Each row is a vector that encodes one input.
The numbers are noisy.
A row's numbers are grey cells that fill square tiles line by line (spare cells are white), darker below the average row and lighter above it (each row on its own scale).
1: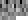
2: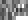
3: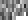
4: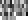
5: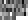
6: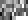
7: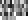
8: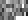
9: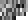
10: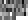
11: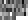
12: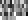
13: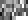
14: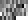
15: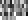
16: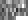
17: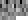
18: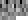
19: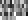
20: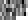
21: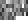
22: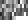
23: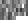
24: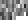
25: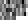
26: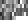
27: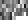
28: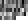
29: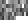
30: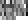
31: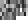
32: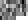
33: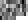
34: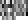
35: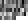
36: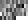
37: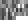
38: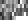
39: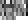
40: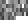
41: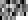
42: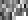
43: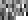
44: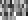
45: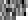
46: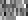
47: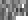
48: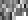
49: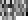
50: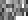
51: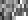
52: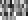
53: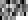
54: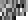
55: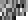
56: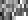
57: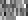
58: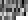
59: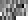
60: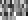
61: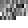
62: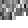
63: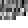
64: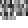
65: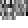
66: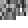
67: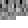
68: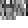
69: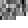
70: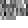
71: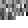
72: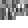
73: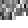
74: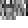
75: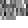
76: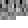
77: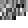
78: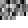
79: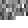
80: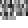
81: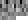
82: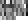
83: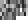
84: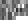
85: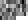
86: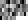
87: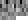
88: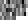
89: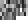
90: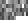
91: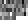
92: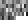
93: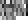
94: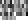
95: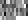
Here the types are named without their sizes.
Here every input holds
either a node of a tree, or a list of points on a line.
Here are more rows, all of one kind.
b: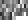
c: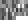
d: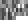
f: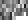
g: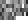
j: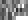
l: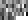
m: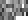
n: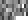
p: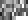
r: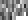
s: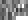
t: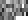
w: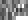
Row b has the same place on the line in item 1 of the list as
f, p and r.
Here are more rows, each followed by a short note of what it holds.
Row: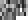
a node of a tree
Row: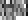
a list of one item
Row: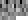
the empty list
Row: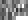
a list of two items
